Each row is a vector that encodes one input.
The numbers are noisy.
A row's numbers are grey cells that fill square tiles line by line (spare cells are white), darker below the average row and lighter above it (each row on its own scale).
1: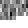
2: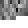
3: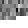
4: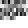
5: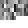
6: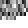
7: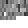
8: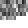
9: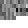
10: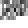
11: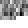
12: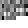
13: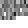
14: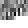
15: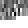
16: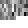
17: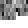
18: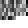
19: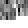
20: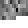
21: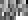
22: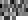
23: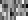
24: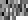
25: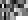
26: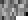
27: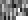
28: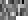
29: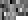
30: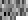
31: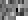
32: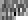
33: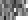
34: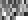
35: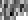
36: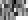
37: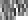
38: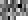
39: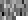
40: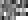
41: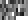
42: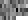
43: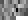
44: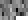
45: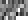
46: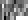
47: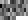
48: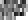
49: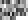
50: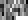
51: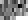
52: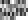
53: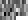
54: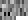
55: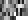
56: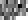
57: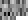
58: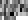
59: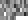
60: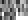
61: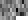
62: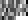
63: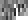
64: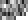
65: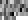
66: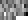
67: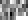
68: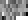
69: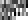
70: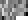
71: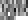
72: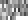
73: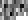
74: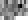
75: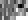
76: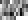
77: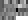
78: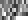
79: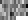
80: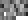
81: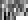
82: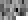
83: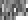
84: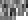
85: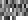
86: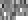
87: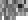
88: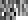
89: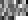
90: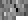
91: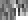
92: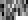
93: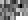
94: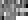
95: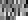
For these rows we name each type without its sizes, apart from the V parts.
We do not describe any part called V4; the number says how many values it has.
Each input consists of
a value of V4, together with a list of points on a line.
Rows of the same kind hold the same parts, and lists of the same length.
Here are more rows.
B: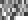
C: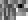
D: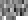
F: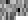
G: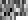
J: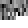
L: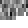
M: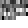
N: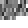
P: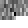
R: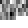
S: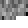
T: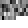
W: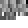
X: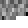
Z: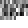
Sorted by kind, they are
B, G, P, S, W, X
C, D, F, J, M, N, T
L, R, Z

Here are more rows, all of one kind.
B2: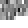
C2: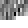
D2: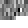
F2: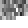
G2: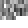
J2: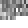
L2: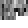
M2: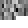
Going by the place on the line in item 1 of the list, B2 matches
C2 and D2.
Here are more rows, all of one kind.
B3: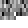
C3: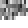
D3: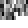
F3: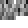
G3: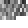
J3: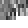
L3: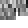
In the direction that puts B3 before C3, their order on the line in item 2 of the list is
G3, F3, B3, D3, J3, L3, C3.
